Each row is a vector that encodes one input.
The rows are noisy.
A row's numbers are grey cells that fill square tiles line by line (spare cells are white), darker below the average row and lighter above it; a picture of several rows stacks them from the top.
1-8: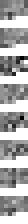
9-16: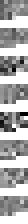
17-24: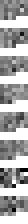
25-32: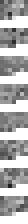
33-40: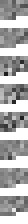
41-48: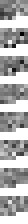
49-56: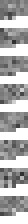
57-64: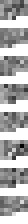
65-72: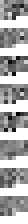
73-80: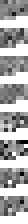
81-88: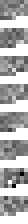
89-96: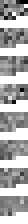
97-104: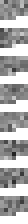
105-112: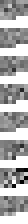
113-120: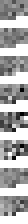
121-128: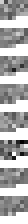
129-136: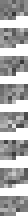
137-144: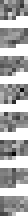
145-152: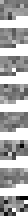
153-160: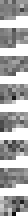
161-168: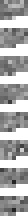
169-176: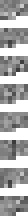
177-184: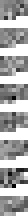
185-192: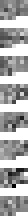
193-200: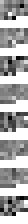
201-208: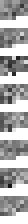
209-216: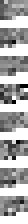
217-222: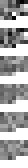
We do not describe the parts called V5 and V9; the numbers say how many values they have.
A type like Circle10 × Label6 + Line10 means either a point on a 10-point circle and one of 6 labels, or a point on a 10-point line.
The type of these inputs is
(Bool × Bool × Bool × Bool × Line4 + V5) × V9 + Line6.
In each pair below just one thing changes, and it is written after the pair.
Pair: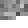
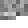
one of the four true/false values
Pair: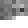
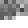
the value of V9
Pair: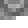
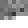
one of the four true/false values
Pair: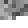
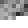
the value of V9
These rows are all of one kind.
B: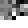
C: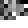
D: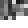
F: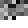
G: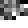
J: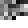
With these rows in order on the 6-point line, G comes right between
B and C.
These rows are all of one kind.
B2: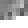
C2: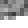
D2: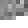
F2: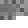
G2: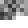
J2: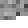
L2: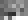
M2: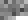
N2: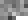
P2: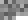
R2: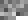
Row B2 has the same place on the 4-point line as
G2 and R2.
